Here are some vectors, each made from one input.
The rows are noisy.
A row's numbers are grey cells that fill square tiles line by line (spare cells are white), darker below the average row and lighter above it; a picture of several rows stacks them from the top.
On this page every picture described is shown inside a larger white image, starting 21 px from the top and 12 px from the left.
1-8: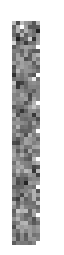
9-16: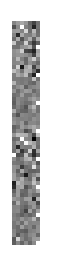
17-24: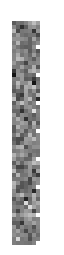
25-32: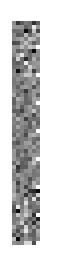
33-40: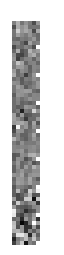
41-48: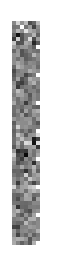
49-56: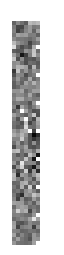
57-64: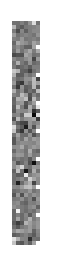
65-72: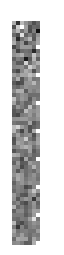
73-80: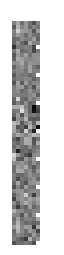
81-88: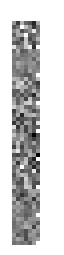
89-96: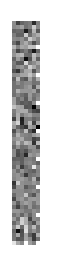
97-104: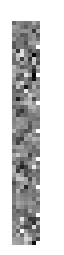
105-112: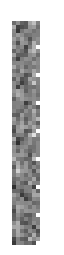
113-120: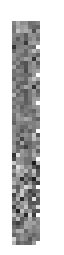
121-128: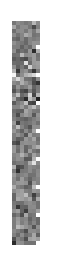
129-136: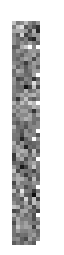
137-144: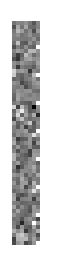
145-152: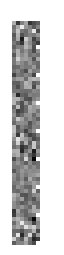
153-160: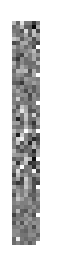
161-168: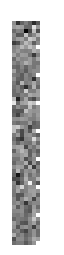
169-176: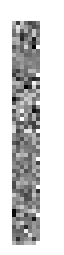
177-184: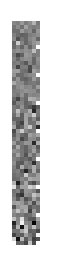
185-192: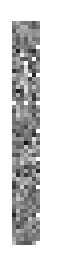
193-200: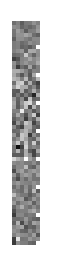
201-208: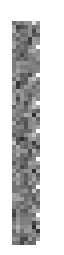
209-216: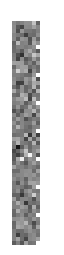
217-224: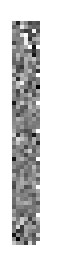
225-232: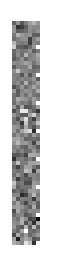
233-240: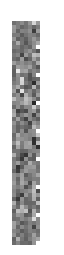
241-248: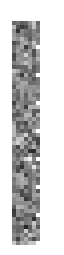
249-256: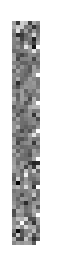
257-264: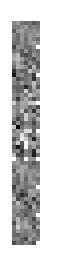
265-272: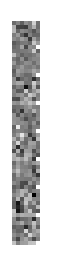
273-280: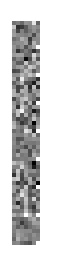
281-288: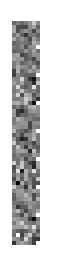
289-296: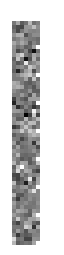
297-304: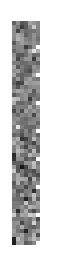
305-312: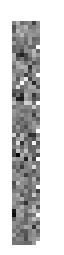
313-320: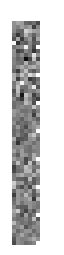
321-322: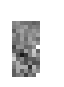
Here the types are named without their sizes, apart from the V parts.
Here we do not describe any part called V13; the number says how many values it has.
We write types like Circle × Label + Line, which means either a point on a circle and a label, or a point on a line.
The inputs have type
(Bool × Bool × Bool × Bool + Unit) × Line + Circle × V13.
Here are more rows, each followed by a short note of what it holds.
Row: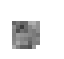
a point on a line and four true/false values
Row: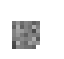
a point on a line and four true/false values
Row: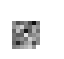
a point on a line
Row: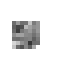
a point on a line and four true/false values
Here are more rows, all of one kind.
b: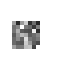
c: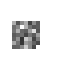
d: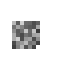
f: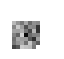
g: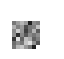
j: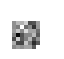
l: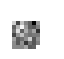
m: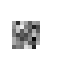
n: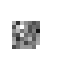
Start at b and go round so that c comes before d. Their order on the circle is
b, n, m, j, g, f, c, d, l.
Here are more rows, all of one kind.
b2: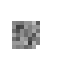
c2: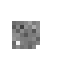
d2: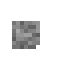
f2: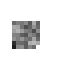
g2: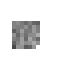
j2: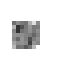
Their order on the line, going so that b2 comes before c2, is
b2, j2, c2, g2, f2, d2.
